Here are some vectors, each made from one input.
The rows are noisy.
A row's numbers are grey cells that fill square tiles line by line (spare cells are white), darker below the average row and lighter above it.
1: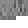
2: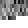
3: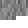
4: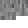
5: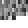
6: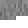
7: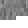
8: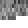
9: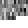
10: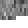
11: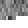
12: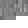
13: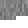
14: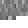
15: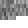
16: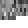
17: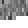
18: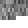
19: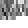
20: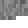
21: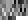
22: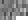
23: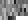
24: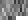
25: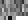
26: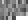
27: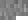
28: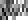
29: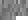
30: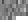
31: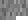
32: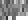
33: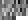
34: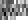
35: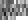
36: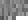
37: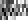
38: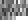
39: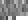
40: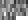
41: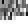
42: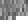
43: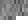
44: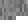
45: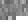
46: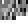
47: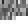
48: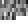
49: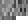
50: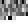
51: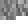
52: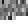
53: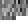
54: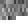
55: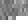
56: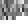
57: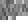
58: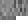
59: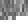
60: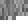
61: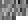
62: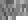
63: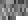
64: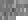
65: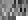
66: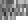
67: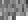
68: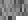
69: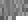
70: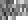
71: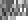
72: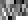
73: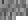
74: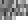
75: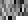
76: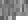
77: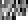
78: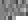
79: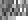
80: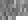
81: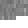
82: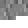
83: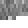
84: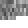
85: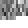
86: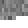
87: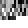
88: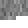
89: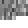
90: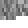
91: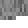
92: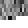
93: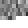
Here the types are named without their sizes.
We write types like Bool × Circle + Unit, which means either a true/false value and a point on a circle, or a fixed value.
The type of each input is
List(Line).
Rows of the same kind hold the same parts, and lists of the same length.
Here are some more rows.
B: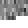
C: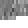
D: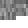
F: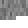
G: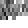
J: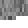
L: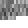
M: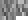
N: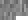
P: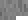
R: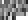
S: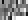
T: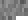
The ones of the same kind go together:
B, M
C, D, N, S
F, G, J, L, P, R, T

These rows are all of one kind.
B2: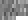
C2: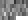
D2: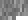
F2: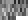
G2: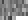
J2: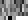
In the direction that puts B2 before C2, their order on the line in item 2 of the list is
D2, B2, J2, F2, G2, C2.
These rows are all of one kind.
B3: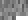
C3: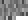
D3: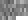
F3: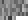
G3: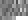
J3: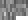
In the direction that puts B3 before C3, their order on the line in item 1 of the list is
J3, G3, B3, C3, D3, F3.
